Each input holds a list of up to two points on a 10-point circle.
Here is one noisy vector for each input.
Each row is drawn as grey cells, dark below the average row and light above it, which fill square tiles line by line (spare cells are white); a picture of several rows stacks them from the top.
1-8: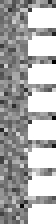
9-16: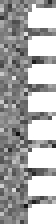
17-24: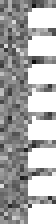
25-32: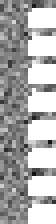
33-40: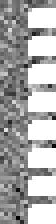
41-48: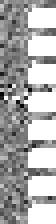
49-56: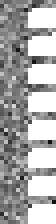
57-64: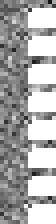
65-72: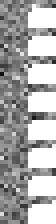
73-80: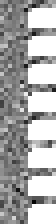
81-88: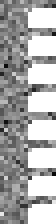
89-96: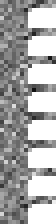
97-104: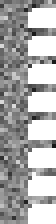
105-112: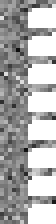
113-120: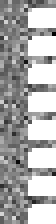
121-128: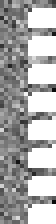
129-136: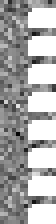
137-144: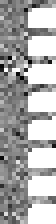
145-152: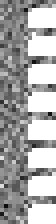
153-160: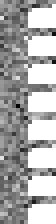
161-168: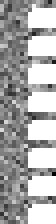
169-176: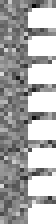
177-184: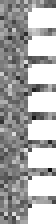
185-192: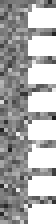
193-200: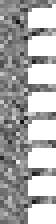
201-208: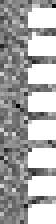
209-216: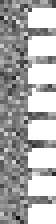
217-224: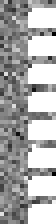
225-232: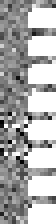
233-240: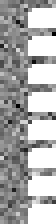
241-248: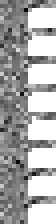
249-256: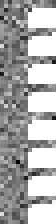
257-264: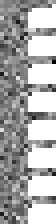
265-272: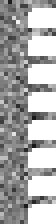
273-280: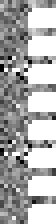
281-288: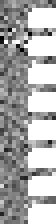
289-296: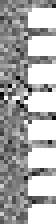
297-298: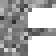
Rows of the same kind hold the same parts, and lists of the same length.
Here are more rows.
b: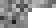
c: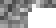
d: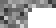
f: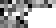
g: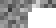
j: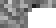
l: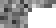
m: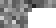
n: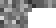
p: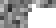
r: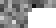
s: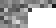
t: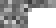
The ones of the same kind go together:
b, c, d, g, l, p, s
f
j, m, n, r, t

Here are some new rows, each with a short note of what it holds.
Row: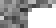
a list of one item
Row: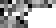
the empty list
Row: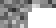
a list of two items
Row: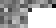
a list of two items
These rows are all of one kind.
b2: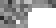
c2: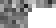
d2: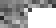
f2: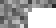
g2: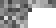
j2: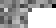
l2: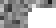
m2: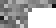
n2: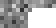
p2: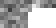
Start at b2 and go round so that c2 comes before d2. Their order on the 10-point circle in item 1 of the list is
b2, c2, n2, l2, p2, f2, j2, d2, m2, g2.
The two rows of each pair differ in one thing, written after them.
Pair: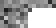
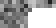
the place on the 10-point circle in item 1 of the list
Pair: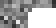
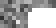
the place on the 10-point circle in item 1 of the list
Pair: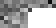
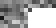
the place on the 10-point circle in item 2 of the list
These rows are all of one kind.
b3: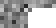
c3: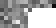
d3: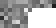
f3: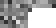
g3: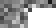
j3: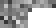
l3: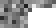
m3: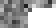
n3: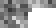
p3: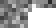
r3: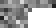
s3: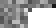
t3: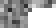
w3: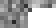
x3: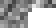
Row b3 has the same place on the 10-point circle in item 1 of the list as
l3, m3, t3 and w3.
